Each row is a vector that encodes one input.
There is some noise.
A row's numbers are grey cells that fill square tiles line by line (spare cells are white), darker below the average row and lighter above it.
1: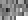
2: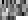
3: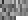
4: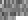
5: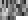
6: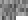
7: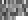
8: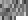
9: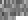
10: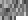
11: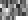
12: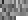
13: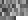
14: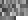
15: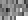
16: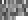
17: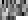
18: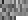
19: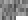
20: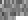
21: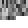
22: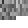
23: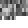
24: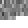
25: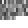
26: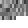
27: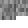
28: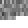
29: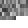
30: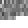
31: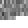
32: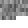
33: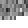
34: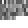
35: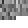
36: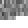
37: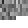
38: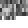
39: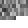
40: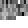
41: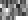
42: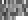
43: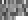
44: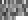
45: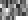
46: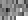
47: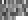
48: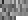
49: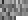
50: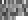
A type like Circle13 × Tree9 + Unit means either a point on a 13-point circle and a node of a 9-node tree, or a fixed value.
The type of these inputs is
Bool × Tree7.
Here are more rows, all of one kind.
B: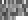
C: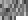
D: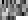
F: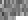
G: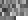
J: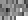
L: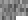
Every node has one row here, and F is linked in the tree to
B and L.
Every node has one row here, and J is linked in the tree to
C.
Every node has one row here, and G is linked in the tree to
D.
